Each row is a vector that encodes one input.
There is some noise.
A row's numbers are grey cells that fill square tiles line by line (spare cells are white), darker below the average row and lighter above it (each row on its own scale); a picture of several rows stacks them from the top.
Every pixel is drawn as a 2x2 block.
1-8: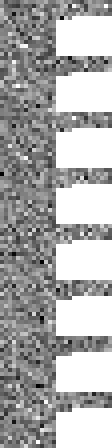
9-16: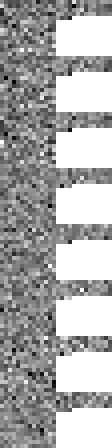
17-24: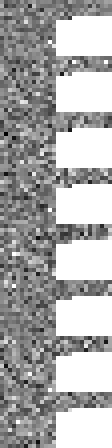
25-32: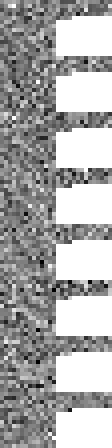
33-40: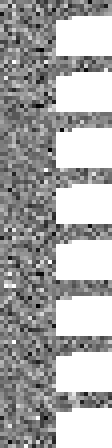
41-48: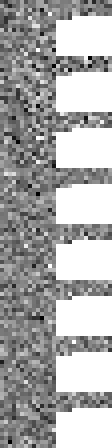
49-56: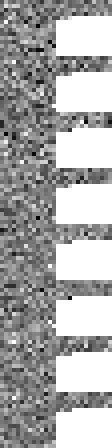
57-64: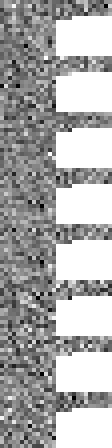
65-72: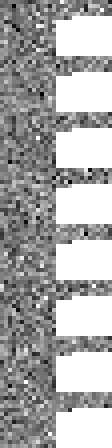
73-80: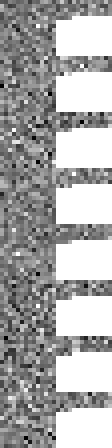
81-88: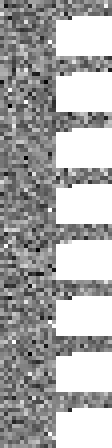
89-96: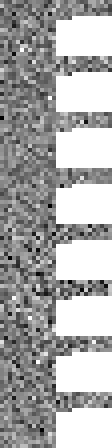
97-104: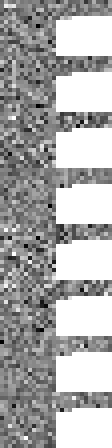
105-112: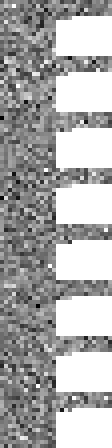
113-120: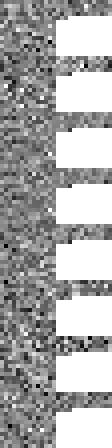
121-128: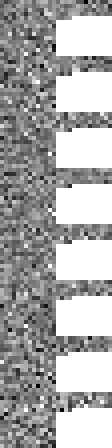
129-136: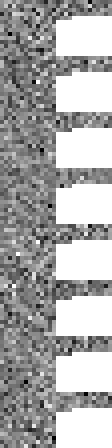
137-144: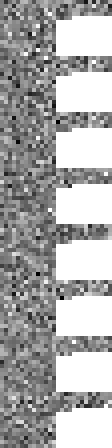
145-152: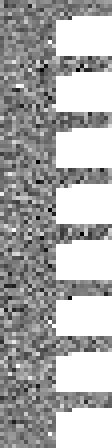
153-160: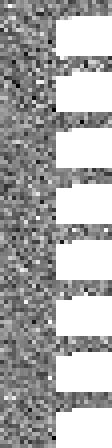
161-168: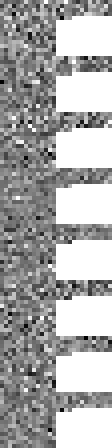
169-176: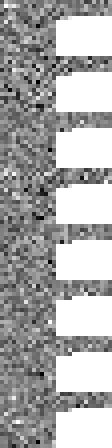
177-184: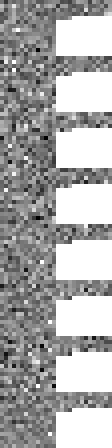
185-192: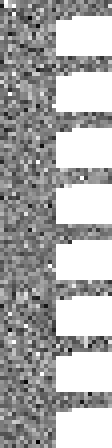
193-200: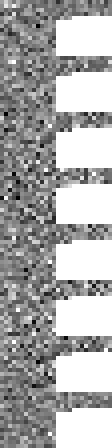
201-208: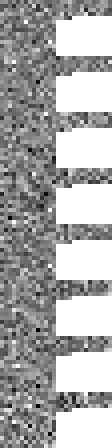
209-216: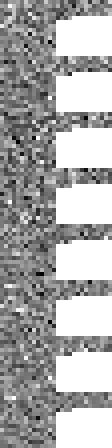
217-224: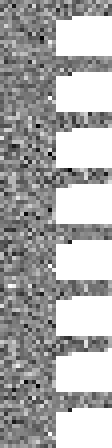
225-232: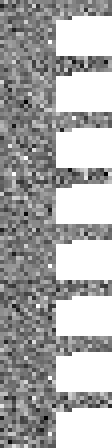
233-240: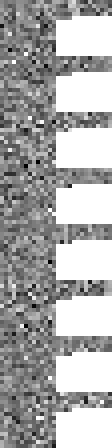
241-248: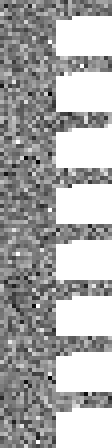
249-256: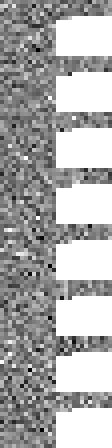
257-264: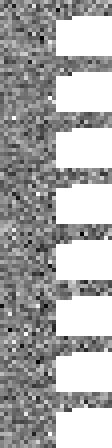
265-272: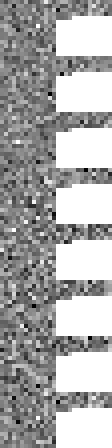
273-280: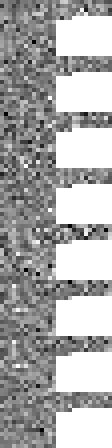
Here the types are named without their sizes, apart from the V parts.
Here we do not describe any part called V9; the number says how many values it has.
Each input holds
a point on a line, together with either a label, or a true/false value and a value of V9.
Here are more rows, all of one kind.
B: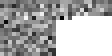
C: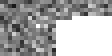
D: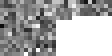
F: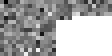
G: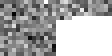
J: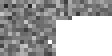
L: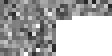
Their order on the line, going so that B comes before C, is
L, G, B, C, F, J, D.
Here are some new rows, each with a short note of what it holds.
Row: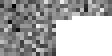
a label and a point on a line
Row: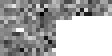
a point on a line, a true/false value and a value of V9
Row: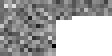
a point on a line, a true/false value and a value of V9
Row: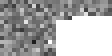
a label and a point on a line
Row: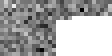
a point on a line, a true/false value and a value of V9
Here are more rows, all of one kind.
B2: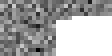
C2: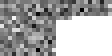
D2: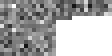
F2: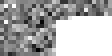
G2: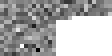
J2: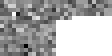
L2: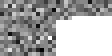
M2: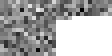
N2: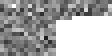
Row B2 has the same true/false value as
F2 and L2.
